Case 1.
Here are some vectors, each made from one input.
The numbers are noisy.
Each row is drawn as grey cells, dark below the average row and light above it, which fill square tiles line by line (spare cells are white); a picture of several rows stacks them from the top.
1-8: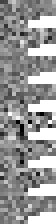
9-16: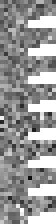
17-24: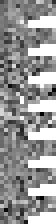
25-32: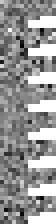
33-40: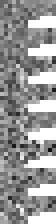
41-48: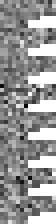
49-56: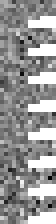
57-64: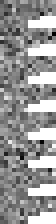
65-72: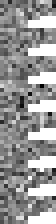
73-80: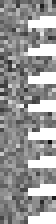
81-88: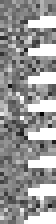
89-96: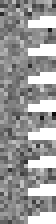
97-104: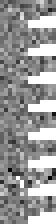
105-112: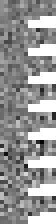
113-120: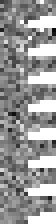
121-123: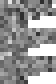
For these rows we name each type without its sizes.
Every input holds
a label, together with either a point on a line, or a node of a tree.
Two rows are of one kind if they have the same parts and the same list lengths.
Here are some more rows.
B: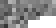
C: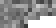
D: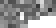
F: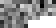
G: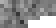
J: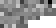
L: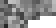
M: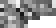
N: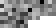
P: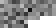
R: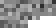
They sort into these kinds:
B, F, L, R
C, D, G, J, M, N, P

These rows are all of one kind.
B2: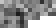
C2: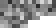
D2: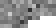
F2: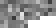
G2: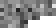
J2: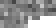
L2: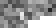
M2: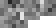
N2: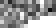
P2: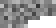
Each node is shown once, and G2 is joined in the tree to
C2, M2 and N2.
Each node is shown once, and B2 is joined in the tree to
N2.
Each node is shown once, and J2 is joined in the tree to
N2.
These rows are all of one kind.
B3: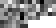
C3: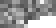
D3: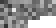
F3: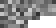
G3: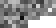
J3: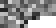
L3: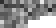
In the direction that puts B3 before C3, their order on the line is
F3, J3, B3, C3, G3, D3, L3.
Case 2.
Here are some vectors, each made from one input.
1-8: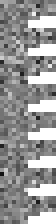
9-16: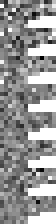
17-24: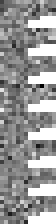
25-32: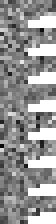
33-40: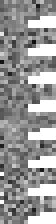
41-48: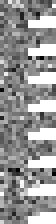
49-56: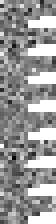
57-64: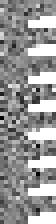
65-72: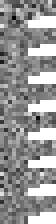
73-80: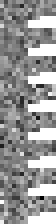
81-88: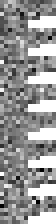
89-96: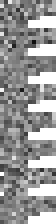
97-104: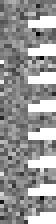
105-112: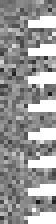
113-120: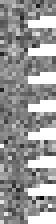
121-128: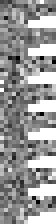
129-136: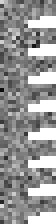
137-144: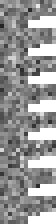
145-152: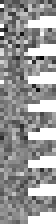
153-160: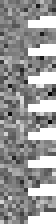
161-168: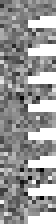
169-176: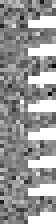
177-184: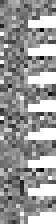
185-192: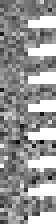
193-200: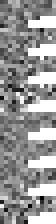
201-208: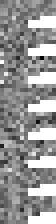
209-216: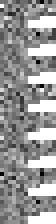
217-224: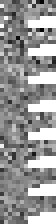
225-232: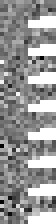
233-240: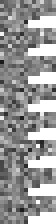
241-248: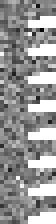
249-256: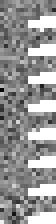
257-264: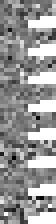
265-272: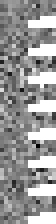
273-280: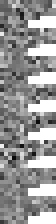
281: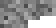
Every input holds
either a point on a 7-point line, or a point on a 13-point line and a node of an 18-node tree.
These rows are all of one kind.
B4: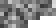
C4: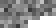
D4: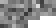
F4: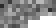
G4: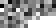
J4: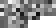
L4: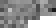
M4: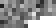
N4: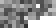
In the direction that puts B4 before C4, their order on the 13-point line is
D4, G4, B4, N4, C4, F4, L4, M4, J4.
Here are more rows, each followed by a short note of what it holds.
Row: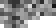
a point on a 7-point line
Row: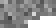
a point on a 13-point line and a node of an 18-node tree
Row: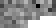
a point on a 13-point line and a node of an 18-node tree
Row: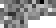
a point on a 7-point line
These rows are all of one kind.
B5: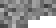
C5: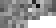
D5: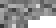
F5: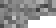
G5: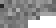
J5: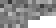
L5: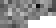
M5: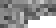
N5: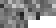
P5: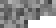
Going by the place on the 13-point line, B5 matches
D5, F5 and M5.
